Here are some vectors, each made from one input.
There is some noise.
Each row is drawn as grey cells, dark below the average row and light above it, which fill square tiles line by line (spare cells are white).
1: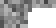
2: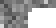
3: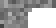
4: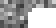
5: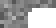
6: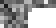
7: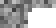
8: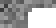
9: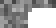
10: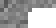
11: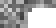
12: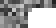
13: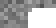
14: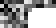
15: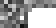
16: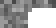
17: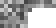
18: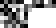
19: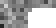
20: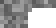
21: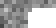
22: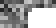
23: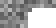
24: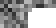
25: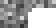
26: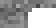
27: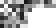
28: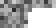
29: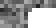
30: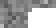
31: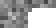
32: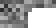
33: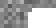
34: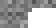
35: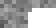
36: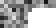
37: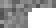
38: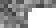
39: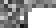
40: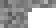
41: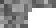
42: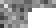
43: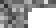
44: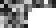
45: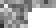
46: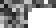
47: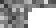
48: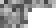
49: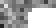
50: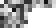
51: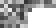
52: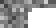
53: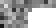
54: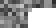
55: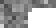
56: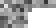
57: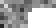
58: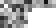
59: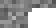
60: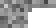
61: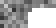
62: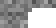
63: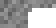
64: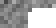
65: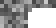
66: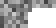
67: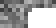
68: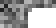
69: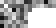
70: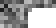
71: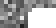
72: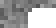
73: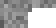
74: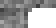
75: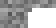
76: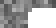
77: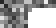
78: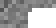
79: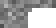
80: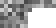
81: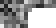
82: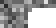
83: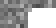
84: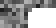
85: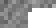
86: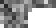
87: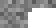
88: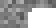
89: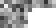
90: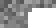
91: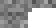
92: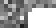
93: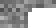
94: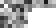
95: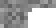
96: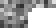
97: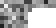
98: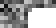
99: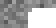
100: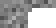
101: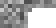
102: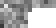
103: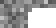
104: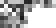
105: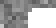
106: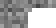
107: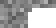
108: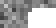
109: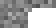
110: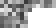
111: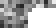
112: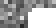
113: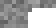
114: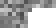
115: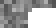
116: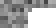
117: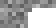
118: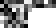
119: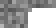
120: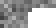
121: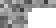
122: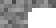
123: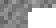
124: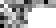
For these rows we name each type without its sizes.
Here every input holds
a list of points on a line.
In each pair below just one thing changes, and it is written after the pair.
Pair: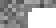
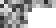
the place on the line in item 2 of the list
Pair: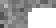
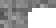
the place on the line in item 2 of the list
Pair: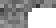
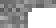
the place on the line in item 1 of the list
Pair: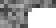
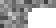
the place on the line in item 2 of the list
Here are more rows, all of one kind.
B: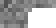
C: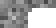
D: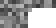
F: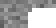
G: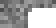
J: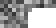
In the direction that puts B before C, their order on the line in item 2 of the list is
B, C, G, J, D, F.
